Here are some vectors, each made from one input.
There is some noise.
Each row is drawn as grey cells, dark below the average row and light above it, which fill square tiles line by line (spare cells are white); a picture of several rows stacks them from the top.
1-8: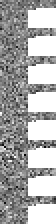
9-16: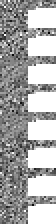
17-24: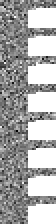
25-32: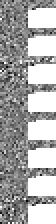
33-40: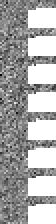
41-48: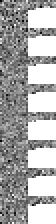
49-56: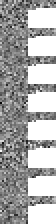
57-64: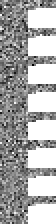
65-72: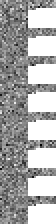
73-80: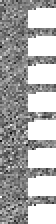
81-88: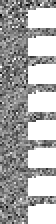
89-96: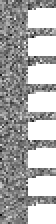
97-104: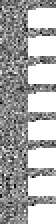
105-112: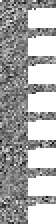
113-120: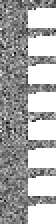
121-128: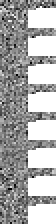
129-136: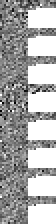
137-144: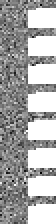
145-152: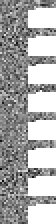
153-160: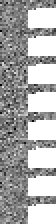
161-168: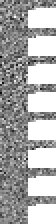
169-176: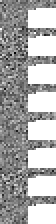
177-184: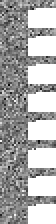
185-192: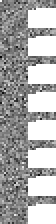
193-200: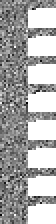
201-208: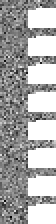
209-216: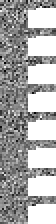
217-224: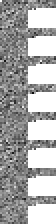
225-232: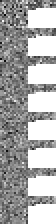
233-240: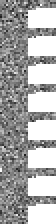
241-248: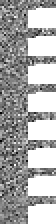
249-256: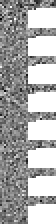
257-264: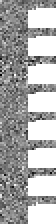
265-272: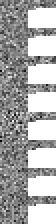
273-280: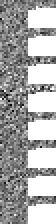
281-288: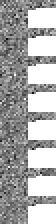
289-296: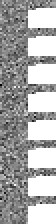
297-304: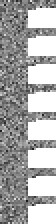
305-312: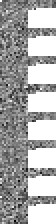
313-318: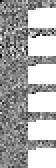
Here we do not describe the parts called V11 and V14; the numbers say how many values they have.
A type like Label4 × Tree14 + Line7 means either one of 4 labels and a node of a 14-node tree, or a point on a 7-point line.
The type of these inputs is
Line9 + Line15 × V11 + V14.
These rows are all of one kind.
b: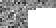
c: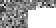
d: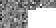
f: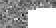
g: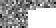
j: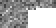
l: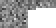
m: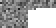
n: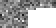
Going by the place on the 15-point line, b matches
j and n.
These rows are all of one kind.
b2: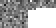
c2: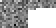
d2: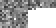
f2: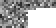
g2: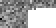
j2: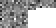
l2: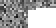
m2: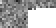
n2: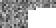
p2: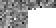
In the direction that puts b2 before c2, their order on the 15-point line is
b2, g2, c2, l2, j2, n2, p2, m2, d2, f2.
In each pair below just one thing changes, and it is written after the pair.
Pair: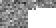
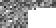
the place on the 15-point line
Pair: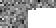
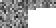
the value of V11
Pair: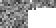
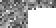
the place on the 15-point line
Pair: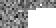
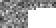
the place on the 15-point line
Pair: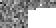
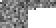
the place on the 15-point line
